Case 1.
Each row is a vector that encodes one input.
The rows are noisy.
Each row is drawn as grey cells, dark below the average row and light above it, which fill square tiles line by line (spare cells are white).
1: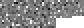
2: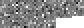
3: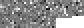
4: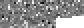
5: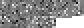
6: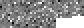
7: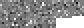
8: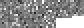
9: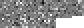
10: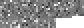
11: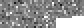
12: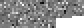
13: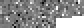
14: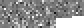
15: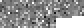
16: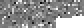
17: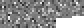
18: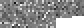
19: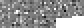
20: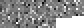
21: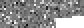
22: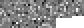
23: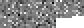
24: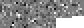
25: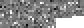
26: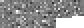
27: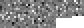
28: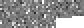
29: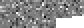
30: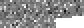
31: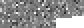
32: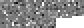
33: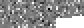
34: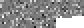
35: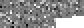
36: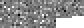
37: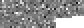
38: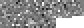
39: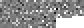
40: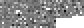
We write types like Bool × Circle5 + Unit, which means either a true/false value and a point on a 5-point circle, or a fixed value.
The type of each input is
Label4 × Label5.
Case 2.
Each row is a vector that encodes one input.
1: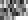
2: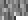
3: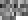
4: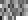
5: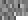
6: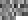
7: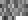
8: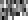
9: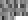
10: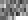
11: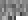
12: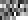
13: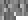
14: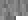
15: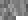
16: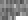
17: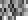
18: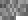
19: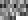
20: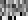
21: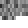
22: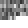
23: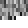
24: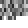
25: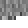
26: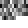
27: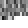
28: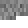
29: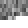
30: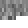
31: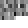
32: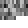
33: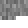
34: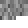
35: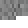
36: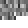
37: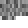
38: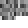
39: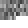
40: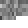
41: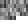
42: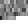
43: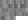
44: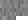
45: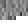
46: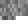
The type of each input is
List2(Line5).
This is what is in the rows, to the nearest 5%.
All of them are lists of up to two points on a 5-point line: about 5% are empty, 30% hold one and 65% two.
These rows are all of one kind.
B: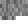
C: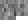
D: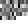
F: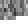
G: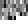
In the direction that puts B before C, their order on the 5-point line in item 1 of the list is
G, D, B, F, C.
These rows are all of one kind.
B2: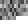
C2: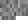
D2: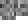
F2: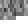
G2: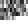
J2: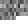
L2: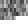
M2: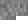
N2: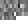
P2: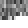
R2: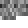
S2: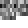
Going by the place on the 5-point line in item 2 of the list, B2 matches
C2, J2 and L2.
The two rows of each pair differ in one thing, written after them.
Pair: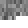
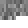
the place on the 5-point line in item 2 of the list
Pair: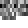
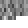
the place on the 5-point line in item 2 of the list
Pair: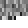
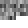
the place on the 5-point line in item 1 of the list
